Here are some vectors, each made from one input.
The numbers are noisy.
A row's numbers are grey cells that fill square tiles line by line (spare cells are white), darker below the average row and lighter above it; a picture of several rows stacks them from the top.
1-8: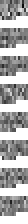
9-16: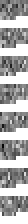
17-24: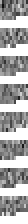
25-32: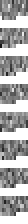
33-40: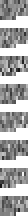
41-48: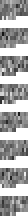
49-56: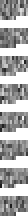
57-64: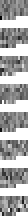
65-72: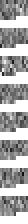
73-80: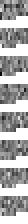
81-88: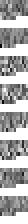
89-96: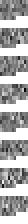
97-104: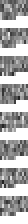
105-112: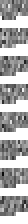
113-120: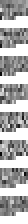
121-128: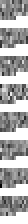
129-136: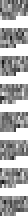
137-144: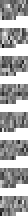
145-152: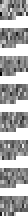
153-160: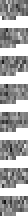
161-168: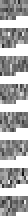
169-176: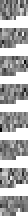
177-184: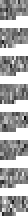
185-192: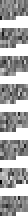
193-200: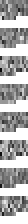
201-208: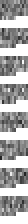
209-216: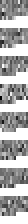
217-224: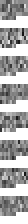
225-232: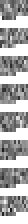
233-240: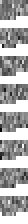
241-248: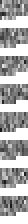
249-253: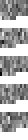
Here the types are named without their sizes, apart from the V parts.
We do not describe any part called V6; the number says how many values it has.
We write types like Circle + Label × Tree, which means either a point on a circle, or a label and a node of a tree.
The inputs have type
List(Line + V6) × Tree.
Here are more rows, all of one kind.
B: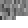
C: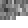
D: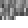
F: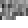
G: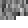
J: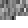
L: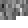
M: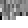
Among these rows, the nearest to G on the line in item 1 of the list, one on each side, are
C and L.
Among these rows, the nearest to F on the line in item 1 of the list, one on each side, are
D and L.
